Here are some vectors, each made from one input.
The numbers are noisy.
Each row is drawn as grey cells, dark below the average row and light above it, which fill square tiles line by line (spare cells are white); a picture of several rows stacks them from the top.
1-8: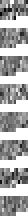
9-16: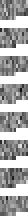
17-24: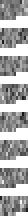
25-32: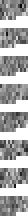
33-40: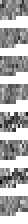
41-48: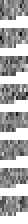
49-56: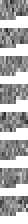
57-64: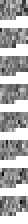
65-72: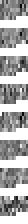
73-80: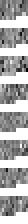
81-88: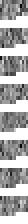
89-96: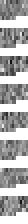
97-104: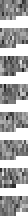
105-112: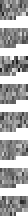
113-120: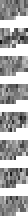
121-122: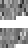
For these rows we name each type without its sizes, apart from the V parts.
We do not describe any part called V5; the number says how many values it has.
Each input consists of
a list of items, each a true/false value and a value of V5.
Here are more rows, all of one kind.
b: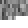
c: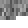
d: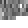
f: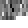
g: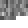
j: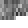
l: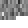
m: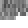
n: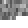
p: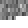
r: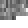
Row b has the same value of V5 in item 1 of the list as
d, j, m and p.
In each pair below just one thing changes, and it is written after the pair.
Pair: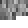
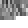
the true/false value in item 2 of the list
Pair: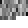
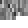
the value of V5 in item 1 of the list
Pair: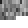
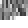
the value of V5 in item 1 of the list
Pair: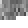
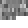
the true/false value in item 1 of the list
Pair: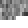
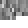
the true/false value in item 2 of the list
